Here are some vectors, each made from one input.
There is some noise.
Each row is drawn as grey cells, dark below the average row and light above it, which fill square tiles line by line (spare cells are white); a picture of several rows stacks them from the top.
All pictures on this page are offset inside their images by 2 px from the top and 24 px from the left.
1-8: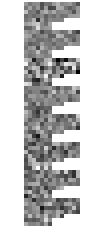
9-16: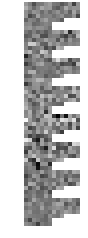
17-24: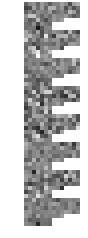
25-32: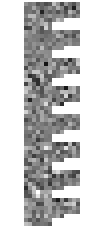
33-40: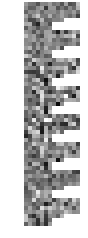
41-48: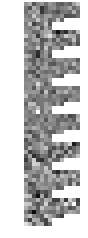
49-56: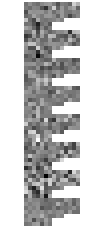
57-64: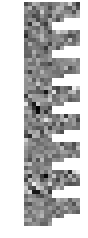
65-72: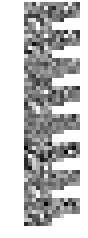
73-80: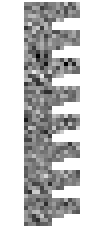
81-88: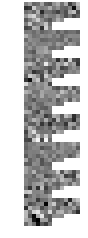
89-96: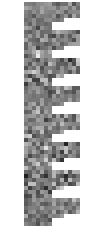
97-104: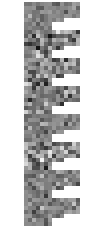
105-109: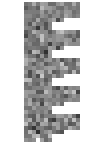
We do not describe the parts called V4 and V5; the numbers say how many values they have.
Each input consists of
a value of V5, together with either one of 6 labels and a true/false value, or a value of V4.
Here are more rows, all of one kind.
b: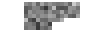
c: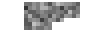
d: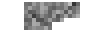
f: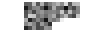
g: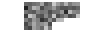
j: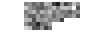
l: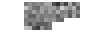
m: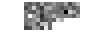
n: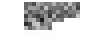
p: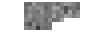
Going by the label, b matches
c, g, n and p.
